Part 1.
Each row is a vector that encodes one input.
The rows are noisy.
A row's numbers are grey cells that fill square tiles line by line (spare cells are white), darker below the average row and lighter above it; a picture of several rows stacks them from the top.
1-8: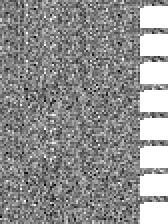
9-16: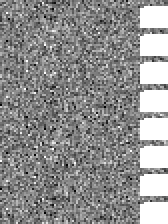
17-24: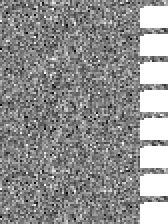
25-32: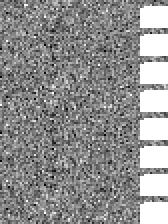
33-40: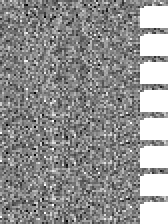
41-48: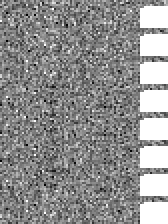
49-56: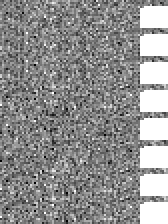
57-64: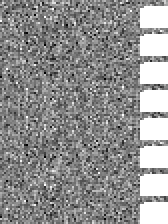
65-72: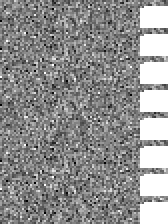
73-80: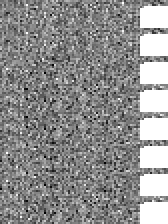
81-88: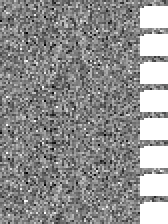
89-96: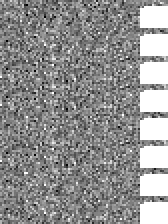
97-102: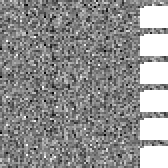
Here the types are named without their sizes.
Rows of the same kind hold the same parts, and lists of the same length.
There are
2 kinds of row.
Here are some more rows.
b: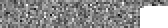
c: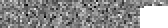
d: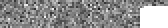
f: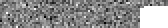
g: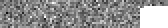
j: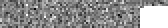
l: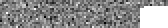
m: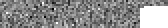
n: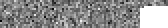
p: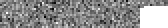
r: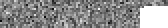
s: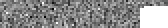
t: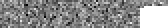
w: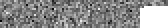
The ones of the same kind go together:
b, d, f, g, j, l, m, n, p, r, s, w
c, t

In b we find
a point on a circle and a true/false value.
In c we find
a true/false value.
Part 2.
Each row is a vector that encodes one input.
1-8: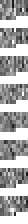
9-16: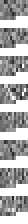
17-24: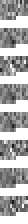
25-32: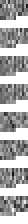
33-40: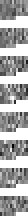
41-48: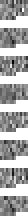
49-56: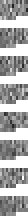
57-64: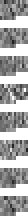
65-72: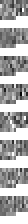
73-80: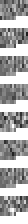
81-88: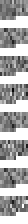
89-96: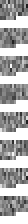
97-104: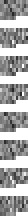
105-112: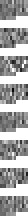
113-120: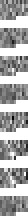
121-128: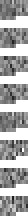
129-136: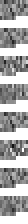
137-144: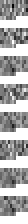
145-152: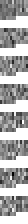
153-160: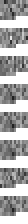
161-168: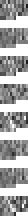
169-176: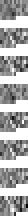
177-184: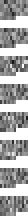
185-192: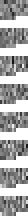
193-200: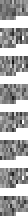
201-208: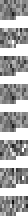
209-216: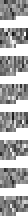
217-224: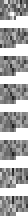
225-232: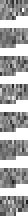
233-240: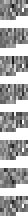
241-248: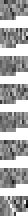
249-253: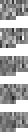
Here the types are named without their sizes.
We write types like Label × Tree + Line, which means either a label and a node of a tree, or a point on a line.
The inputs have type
Line × (Tree + Unit).
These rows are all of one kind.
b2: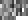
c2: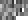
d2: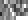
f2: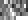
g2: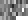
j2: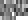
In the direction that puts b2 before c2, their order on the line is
b2, c2, g2, j2, d2, f2.
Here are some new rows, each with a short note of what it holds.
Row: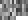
a point on a line and a node of a tree
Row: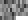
a point on a line
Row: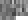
a point on a line
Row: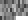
a point on a line
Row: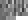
a point on a line
